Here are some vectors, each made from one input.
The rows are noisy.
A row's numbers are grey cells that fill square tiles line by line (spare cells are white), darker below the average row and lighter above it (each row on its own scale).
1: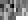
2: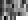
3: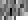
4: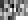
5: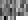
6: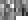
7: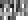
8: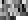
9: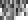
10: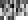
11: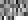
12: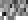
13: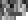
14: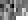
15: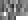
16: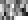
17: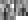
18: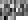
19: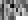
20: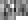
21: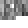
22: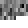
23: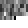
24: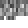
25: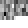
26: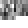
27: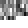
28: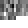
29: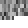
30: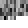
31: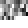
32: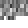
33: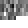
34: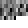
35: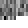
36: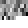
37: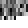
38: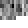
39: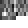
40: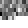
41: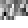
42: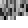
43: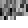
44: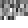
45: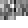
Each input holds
two labels (each one of 6).
